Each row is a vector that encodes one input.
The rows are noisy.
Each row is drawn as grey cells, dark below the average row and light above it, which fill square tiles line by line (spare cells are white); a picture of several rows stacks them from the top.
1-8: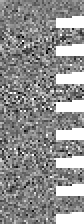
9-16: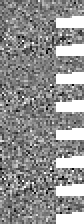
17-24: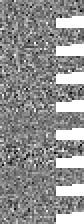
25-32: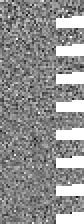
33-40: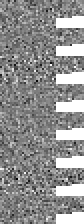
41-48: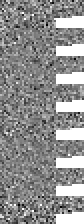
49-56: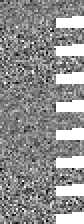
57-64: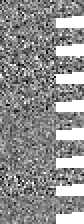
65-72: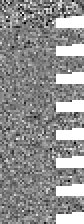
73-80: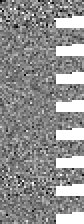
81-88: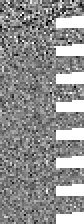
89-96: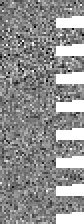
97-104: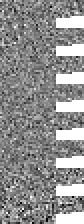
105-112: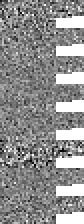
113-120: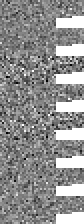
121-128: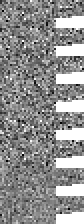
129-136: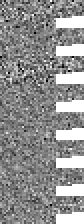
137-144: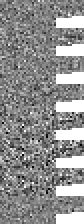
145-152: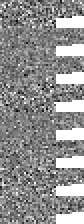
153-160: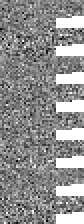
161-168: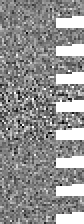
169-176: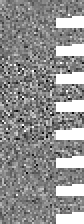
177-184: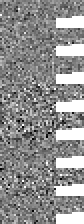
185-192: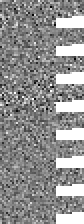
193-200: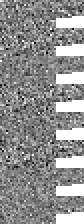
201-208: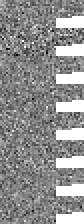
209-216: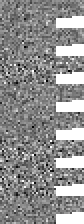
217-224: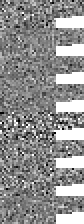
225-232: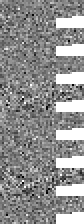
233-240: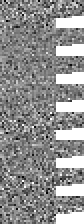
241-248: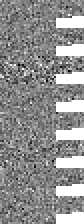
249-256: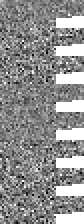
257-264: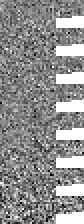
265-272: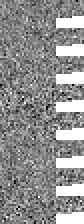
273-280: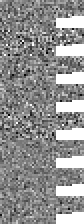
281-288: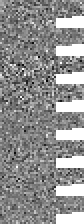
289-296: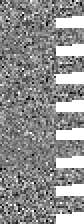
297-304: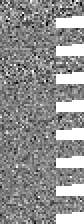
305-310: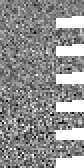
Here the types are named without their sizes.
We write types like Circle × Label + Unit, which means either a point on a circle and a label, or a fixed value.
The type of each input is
Line + Tree × Tree × (Tree + Unit).
